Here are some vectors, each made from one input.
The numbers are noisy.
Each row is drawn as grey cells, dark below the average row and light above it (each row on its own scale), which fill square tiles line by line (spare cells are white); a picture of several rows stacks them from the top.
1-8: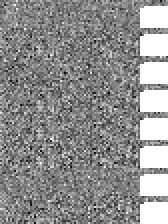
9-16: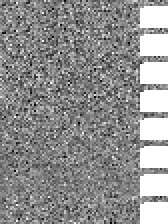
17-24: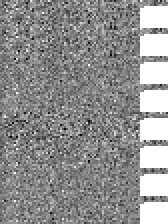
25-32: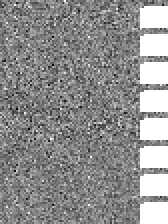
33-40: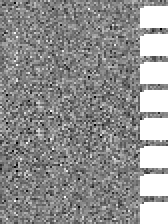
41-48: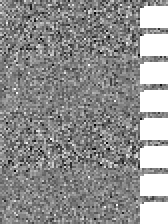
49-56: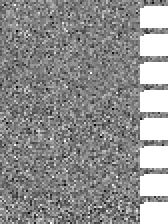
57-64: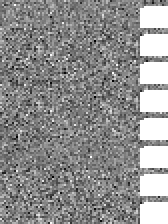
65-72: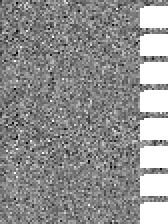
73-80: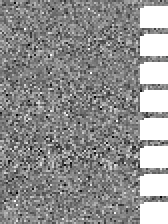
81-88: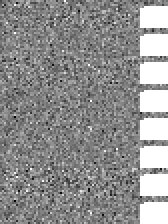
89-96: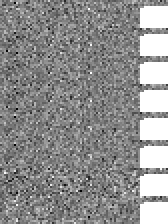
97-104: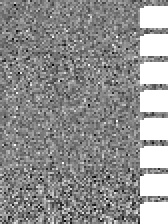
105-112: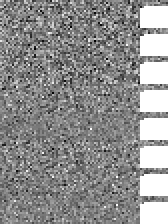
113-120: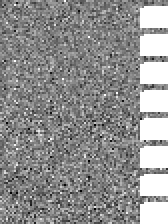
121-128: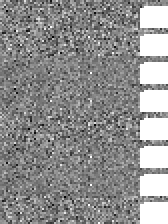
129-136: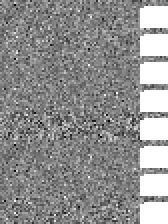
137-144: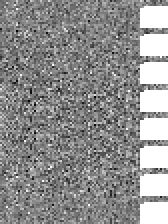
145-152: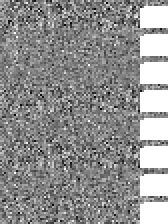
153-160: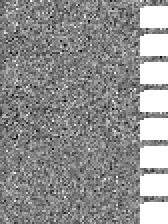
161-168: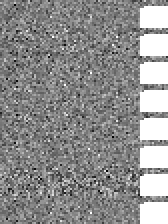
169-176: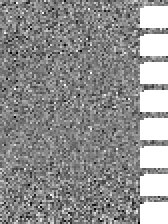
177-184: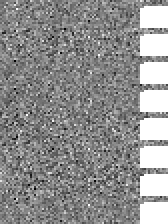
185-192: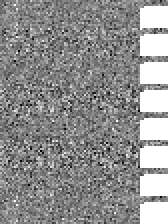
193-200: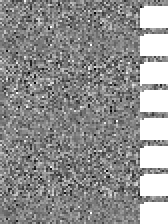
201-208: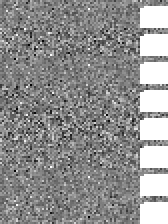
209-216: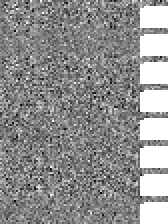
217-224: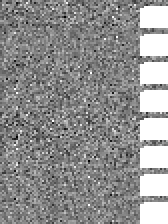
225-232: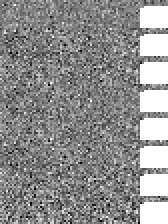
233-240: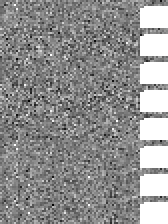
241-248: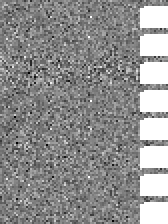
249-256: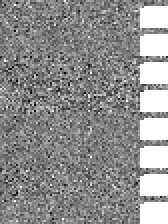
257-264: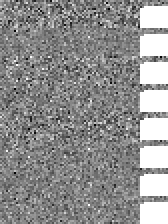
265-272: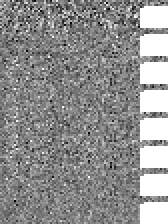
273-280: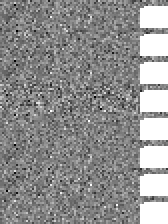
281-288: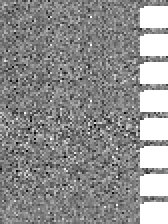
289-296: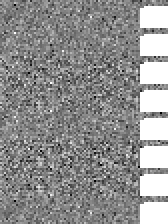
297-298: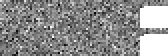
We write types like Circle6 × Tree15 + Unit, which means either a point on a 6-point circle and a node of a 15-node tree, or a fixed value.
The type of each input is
Line6 + Line18.
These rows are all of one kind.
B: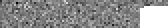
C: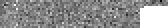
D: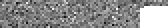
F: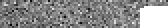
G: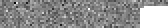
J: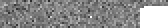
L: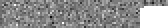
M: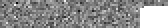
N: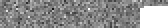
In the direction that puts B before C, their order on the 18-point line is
J, F, D, B, M, L, C, N, G.
